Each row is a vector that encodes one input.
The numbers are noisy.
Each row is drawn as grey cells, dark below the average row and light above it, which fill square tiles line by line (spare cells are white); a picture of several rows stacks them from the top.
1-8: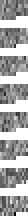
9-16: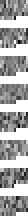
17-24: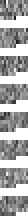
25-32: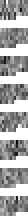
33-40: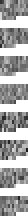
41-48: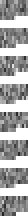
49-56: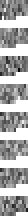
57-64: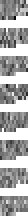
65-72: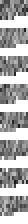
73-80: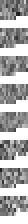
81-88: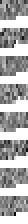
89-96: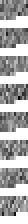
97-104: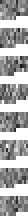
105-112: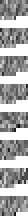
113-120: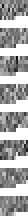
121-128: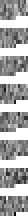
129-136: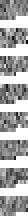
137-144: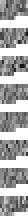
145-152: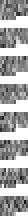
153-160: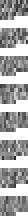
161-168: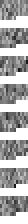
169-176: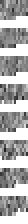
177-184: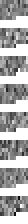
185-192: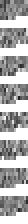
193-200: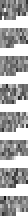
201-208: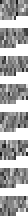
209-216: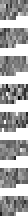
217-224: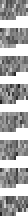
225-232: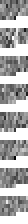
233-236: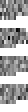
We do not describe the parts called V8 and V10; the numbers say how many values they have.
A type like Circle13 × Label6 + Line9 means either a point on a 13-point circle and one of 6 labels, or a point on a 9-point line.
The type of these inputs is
Bool × V8 + (Circle11 + Label9) × V10.
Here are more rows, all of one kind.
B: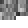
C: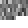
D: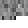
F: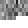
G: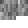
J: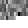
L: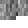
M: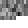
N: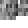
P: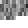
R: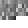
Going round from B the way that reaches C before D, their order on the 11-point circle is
B, C, J, P, L, F, M, G, D, R, N.
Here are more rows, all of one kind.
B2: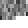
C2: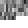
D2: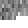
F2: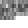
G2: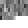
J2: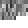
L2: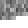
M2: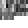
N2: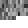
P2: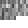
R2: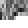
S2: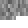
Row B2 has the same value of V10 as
D2, G2, L2 and S2.
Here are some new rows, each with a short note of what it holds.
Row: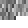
one of 9 labels and a value of V10
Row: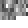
a point on an 11-point circle and a value of V10
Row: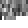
a true/false value and a value of V8
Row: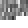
a point on an 11-point circle and a value of V10
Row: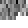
one of 9 labels and a value of V10
